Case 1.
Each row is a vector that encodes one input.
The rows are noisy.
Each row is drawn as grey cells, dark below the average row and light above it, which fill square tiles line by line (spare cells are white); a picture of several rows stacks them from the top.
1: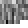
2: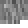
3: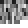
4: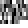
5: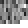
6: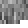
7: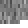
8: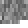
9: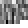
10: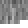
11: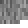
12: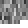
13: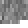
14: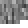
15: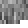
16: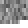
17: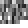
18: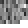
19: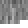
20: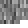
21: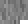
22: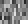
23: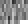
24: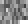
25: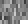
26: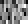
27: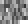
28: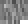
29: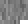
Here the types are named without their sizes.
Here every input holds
a node of a tree.
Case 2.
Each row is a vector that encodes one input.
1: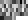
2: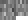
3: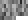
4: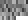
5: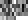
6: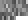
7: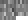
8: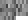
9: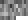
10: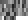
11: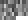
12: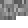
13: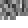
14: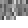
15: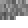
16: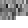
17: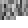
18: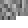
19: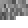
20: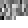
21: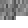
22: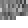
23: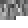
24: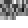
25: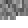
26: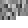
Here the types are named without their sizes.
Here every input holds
three true/false values.
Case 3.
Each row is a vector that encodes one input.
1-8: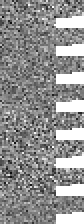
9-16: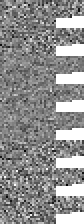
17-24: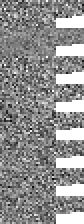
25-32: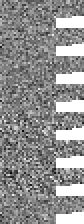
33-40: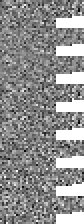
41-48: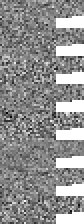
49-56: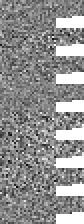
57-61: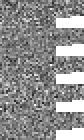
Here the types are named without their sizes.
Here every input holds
a node of a tree.
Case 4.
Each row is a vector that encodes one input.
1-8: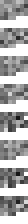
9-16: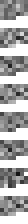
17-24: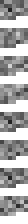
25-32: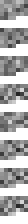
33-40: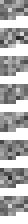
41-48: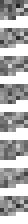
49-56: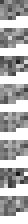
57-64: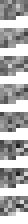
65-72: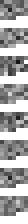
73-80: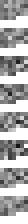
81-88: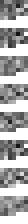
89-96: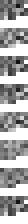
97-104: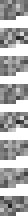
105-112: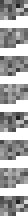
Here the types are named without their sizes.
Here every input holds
a point on a line.
